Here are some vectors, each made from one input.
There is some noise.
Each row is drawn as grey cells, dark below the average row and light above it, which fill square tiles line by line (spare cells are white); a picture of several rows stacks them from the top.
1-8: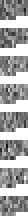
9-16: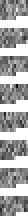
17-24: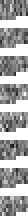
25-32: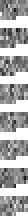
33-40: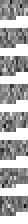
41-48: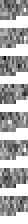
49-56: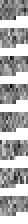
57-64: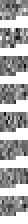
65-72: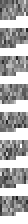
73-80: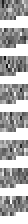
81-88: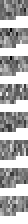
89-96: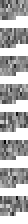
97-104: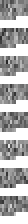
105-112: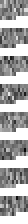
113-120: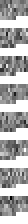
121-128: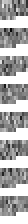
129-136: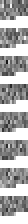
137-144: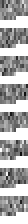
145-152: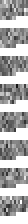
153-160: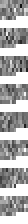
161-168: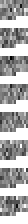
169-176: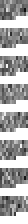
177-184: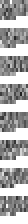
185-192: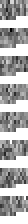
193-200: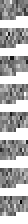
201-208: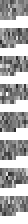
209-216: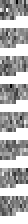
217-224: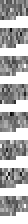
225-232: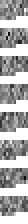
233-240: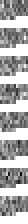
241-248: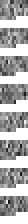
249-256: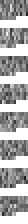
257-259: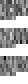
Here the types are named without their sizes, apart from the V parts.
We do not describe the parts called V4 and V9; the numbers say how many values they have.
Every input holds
either two labels, or a true/false value, a value of V4 and a value of V9.
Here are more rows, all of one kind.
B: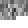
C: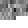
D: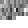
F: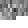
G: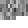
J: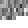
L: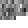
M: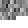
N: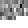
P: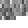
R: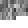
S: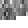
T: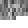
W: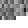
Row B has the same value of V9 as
J, P and W.
